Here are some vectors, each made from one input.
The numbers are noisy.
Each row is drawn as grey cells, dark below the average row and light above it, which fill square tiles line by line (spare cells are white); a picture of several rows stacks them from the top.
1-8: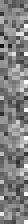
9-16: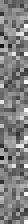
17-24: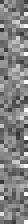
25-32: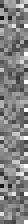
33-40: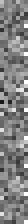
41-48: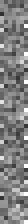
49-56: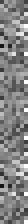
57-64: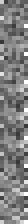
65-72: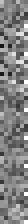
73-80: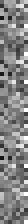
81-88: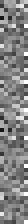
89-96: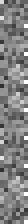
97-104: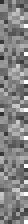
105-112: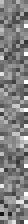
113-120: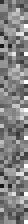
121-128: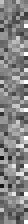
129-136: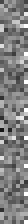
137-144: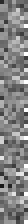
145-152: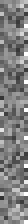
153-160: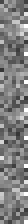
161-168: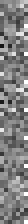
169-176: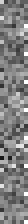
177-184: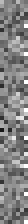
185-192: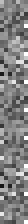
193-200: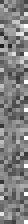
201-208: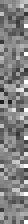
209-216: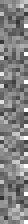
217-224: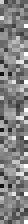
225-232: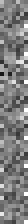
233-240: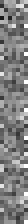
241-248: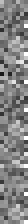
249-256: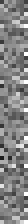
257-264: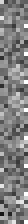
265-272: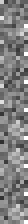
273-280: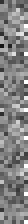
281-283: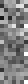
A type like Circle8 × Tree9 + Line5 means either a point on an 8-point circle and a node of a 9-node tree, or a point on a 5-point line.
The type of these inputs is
Line7.
